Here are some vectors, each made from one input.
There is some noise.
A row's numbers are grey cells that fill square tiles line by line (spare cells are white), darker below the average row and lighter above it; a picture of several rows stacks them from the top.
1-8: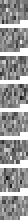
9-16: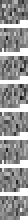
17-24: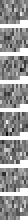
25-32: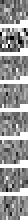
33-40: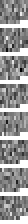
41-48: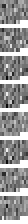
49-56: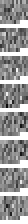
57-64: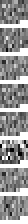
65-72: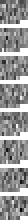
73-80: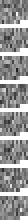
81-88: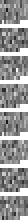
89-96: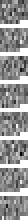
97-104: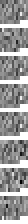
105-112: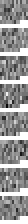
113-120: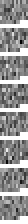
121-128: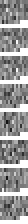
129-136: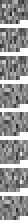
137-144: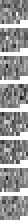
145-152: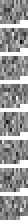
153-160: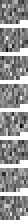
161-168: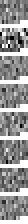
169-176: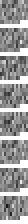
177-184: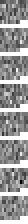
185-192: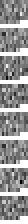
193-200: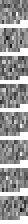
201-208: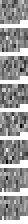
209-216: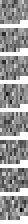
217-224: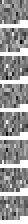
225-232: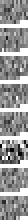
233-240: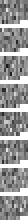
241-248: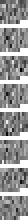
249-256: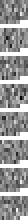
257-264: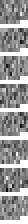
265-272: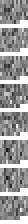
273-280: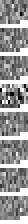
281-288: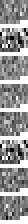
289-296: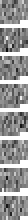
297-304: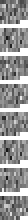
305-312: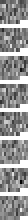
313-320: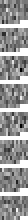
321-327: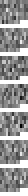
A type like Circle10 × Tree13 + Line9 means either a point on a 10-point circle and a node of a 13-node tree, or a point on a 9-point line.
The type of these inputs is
Bool × Bool × Bool × Bool + Unit.
